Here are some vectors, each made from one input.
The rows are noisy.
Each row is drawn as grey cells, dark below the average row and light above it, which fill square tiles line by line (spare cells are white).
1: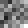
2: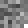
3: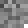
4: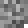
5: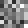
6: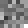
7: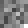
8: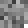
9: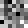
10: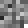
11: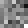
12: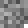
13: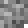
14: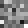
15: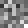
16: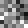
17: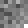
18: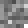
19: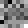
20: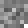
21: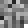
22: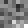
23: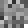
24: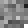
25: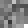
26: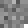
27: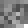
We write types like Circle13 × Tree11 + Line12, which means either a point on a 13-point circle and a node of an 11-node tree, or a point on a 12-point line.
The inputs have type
Bool × Bool × Bool.
